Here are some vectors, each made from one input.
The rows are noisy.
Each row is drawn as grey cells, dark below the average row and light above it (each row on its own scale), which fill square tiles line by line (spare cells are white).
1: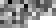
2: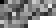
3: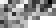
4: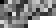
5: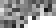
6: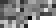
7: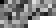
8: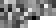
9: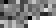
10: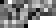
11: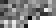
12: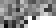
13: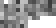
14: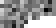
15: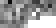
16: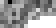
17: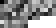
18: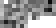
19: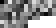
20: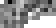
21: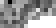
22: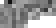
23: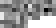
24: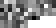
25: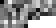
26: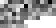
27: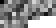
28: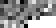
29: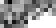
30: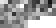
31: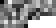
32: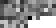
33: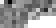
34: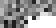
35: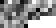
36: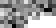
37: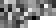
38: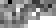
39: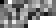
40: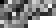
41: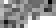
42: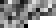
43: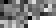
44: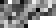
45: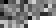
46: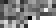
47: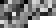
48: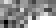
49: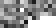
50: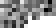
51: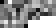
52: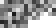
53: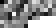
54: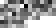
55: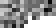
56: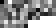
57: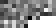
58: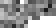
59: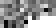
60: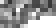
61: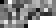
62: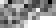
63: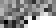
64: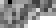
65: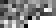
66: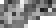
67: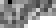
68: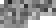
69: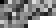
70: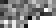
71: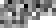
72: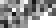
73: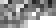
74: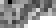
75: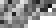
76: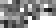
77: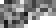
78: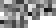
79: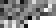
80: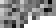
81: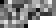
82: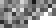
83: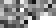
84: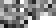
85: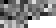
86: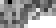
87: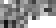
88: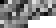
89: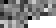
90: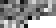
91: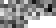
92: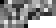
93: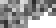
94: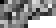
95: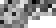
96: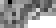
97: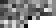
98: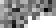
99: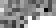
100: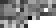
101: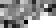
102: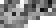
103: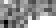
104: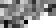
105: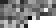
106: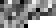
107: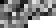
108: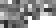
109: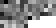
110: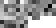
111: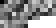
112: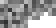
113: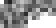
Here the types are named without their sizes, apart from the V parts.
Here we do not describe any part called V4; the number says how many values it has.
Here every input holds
a list of items, each a true/false value and a value of V4.
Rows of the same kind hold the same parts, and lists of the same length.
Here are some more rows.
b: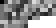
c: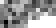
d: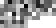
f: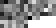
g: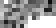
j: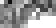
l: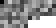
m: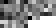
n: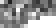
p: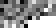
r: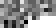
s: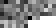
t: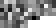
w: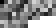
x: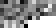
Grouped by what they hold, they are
b, f, l, m, p, s, w, x
c, d, g, j, n, r
t

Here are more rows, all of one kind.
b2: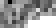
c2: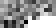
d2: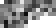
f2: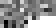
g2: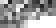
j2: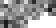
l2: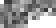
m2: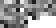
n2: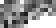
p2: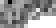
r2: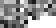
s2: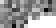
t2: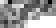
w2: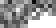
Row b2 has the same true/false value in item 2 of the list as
g2, p2, s2 and t2.
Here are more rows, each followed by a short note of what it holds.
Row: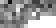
a list of two items
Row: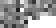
a list of two items
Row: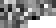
the empty list
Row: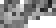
a list of two items
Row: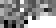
a list of two items
